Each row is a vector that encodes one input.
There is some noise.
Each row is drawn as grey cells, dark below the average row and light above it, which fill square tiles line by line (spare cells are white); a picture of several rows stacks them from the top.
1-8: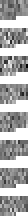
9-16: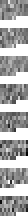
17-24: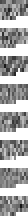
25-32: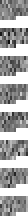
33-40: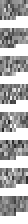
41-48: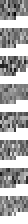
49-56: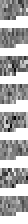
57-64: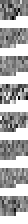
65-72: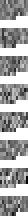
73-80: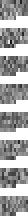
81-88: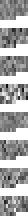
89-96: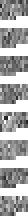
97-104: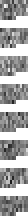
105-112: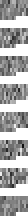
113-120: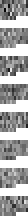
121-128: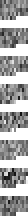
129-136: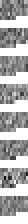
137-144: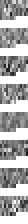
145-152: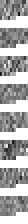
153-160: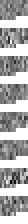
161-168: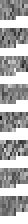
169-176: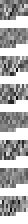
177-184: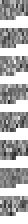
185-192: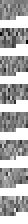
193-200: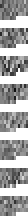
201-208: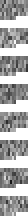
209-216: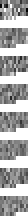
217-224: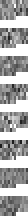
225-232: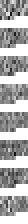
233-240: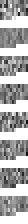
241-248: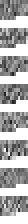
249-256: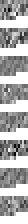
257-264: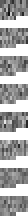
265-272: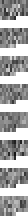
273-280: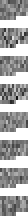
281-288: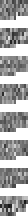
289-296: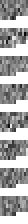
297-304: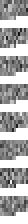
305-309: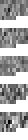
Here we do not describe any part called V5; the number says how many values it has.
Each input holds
either a point on a 9-point line and a node of a 7-node tree, or a true/false value and a value of V5.
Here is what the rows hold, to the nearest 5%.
About 75% of them hold a point on a 9-point line and a node of a 7-node tree. The rest hold a true/false value and a value of V5.
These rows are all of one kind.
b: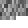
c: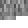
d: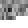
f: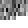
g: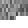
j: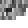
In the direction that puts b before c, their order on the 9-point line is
b, g, j, f, d, c.
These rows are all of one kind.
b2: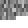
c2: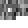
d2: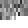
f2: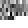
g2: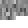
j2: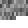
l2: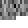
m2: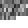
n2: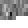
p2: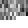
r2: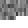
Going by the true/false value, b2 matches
d2 and p2.
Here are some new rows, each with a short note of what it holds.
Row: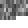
a true/false value and a value of V5
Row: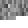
a point on a 9-point line and a node of a 7-node tree
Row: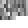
a point on a 9-point line and a node of a 7-node tree
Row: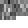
a true/false value and a value of V5
